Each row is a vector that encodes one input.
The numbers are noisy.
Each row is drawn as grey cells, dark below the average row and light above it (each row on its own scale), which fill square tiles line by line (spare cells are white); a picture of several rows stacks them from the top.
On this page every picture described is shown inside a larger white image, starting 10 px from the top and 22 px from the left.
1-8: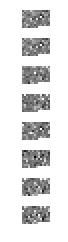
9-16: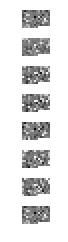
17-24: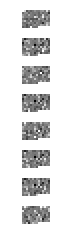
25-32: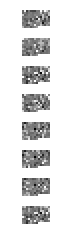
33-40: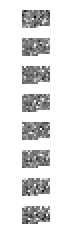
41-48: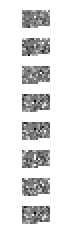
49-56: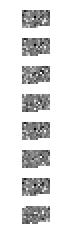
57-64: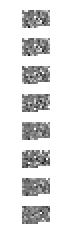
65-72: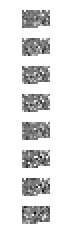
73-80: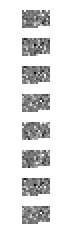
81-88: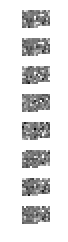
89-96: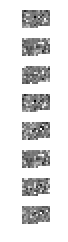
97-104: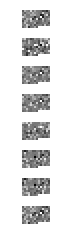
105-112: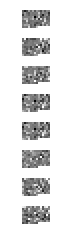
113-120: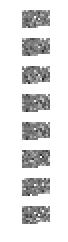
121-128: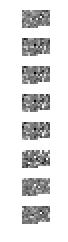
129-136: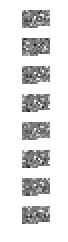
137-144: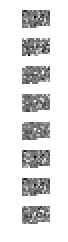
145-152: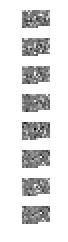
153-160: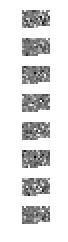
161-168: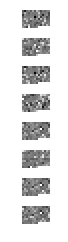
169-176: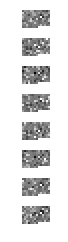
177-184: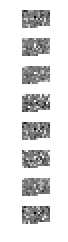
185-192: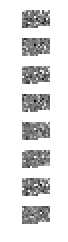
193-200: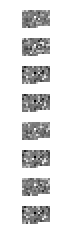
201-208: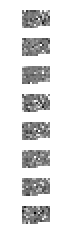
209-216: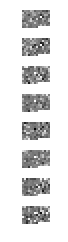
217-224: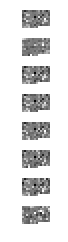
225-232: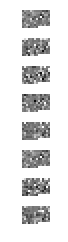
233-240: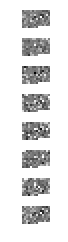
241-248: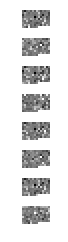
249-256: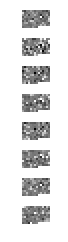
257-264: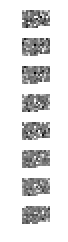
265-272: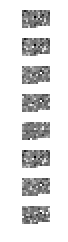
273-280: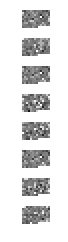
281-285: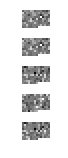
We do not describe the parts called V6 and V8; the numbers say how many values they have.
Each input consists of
either one of 9 labels and a value of V8, or a point on a 7-point line, or a true/false value and a value of V6.
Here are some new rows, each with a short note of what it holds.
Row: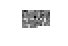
a true/false value and a value of V6
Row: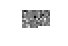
a true/false value and a value of V6
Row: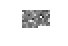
a point on a 7-point line
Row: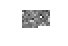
a point on a 7-point line
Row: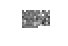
one of 9 labels and a value of V8
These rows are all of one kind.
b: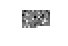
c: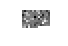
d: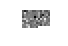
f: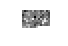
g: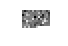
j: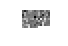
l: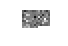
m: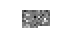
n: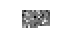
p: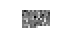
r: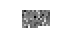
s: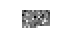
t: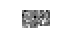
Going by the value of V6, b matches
g, p and s.
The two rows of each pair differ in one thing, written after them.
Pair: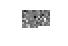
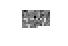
the value of V6
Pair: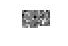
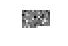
the value of V6
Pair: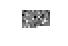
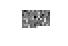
the true/false value
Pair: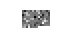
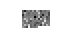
the true/false value
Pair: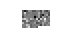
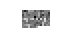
the value of V6
